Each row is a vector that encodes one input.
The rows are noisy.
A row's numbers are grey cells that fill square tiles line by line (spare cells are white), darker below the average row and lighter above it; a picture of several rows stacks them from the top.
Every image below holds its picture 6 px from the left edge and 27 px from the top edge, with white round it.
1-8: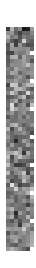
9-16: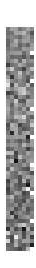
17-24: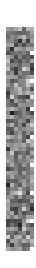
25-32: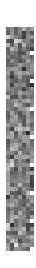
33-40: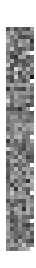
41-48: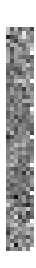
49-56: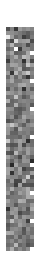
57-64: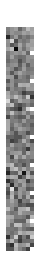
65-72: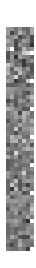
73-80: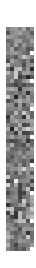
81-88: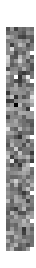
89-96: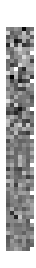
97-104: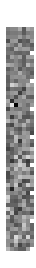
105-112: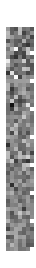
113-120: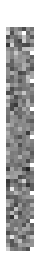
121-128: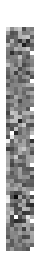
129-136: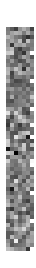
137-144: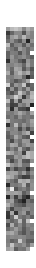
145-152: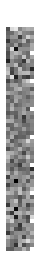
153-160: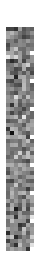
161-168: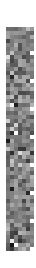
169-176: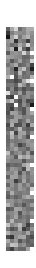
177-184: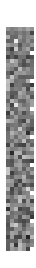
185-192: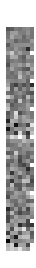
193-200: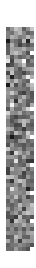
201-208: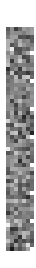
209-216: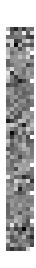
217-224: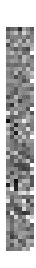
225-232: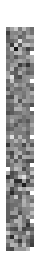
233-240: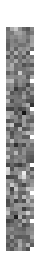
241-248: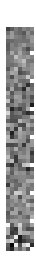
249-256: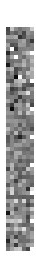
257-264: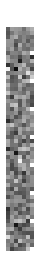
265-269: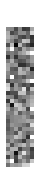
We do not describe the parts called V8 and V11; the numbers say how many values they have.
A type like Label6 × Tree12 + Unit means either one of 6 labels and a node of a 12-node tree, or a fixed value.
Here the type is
((Bool × Bool × Bool × Bool + V8) × Line7 + V11) × Line7.
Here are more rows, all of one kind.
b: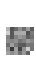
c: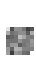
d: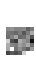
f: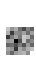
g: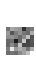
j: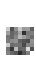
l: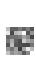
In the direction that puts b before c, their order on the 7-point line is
l, b, c, j, g, f, d.
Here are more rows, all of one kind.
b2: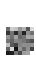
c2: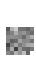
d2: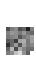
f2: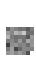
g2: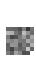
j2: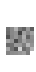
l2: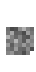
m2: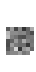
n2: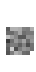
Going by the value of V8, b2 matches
c2 and f2.
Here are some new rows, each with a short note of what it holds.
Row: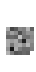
a point on each of two 7-point lines and four true/false values
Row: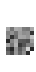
a point on each of two 7-point lines and a value of V8
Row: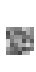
a point on each of two 7-point lines and four true/false values
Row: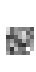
a point on a 7-point line and a value of V11
